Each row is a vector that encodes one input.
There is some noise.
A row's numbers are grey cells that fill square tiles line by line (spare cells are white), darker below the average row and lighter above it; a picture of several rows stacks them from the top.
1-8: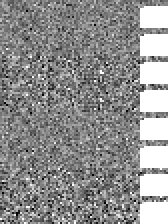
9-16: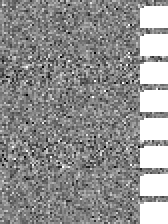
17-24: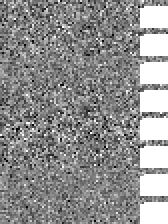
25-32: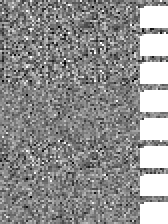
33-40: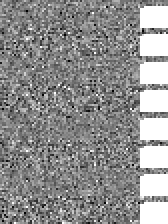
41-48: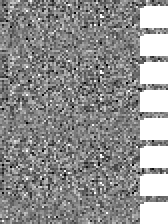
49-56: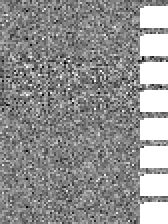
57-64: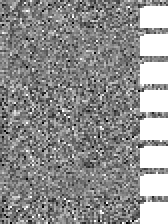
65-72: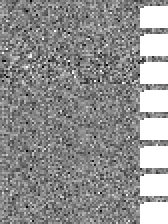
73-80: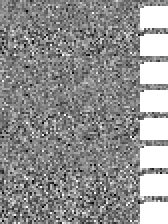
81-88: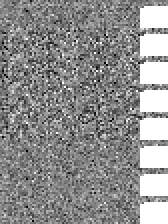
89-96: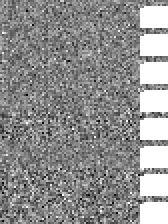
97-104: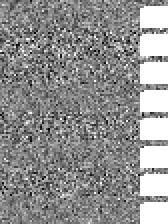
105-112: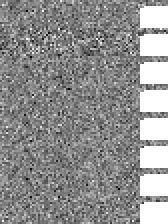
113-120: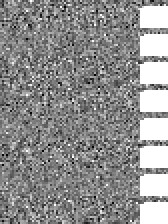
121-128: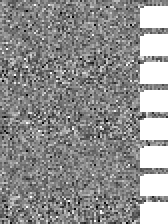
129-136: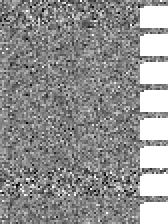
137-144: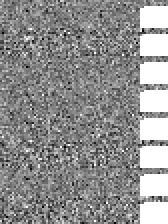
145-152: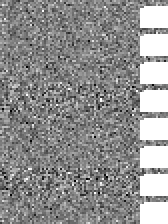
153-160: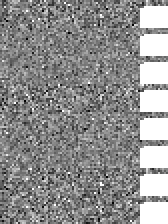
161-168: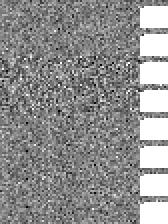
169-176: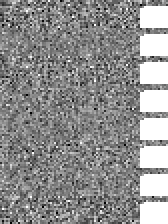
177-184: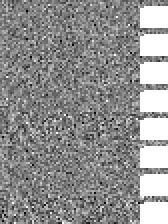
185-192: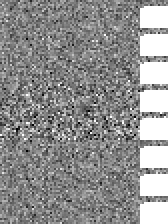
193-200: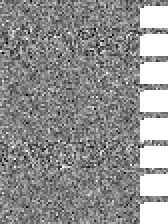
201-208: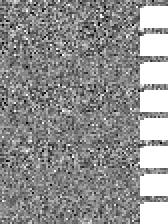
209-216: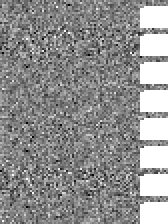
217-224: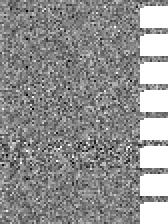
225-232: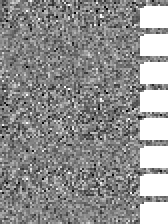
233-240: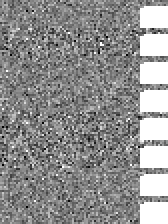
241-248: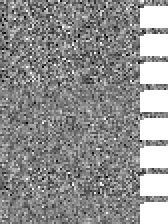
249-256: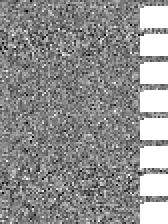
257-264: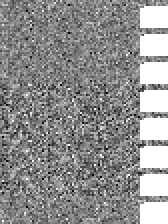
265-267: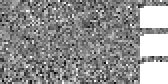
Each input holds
either a node of an 11-node tree and four true/false values, or a list of up to three points on a 6-point line.
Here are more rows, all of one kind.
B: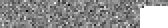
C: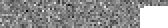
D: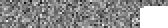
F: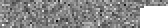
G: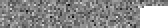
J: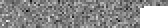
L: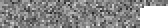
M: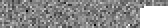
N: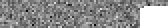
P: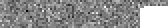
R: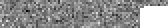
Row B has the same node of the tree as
C, J, P and R.
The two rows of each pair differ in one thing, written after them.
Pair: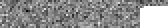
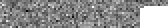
the node of the tree
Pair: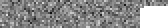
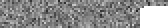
one of the four true/false values
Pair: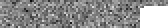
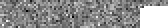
the node of the tree
